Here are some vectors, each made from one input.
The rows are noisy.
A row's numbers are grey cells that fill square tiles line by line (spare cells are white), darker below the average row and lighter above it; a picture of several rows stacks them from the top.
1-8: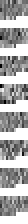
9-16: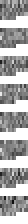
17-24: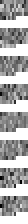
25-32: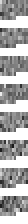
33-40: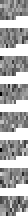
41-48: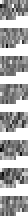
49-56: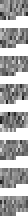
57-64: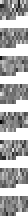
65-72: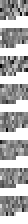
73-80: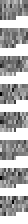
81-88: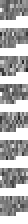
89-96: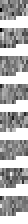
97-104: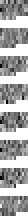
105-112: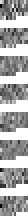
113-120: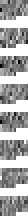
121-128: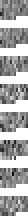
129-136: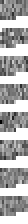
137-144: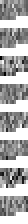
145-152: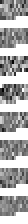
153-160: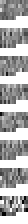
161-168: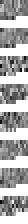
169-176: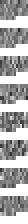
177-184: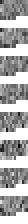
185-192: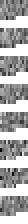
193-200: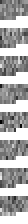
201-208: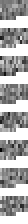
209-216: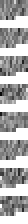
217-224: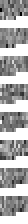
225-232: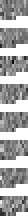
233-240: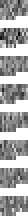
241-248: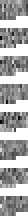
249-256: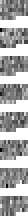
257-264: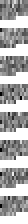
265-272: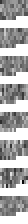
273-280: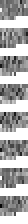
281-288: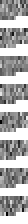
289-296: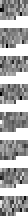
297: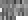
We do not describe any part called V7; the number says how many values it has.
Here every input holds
a point on an 8-point circle and a true/false value, together with either a node of an 11-node tree, or a list of up to three values of V7.
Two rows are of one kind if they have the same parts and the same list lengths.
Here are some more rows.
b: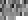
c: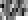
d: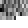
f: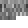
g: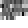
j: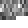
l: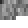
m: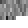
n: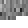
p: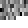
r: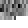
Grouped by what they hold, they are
b, d, p, r
c, g, j
f
l, m
n

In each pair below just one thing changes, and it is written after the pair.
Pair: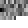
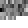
the place on the 8-point circle
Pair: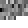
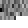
the node of the tree
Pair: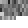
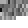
the node of the tree
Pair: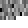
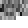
the place on the 8-point circle
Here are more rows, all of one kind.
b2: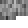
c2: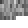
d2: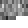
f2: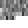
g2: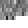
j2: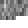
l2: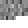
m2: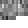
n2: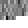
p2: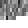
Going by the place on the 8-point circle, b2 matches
d2, m2 and p2.
